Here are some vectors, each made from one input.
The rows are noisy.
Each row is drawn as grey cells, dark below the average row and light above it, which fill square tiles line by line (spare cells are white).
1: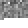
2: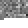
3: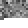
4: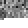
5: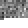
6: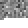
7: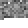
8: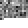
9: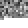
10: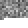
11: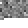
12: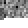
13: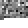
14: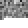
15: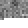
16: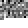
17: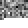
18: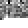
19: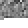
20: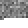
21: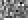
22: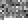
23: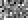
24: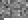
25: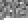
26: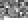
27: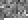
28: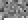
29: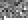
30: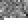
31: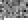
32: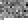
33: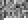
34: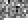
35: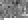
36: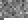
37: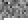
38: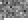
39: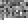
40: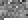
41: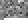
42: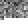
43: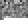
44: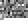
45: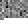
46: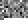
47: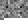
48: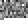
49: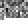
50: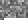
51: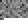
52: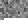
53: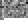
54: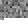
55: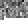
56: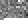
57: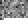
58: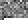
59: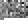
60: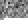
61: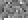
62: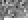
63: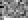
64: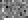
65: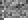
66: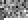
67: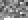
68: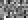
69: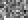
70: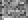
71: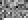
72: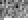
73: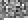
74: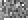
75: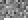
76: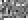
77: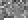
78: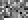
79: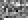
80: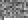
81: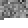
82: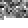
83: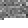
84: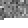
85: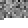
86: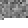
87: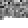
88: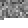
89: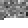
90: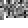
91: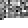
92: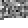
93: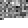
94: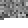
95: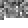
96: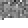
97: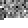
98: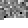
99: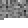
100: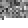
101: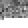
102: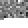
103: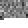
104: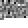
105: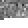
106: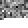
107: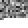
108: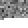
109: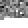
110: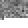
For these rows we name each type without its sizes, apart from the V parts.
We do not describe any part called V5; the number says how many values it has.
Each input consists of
a true/false value and a value of V5, together with either a fixed value, or a node of a tree.
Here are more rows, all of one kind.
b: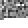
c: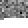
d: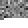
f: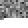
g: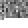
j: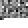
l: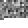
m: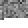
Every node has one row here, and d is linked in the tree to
b, f and l.
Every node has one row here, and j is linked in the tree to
b and m.
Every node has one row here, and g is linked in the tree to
l.
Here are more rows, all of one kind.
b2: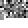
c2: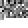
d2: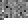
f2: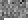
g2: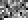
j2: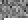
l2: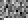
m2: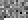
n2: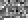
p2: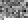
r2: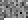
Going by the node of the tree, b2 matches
j2, m2, n2 and p2.
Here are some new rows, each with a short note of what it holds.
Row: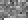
a node of a tree, a true/false value and a value of V5
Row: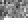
a true/false value and a value of V5
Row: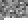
a true/false value and a value of V5
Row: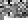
a true/false value and a value of V5
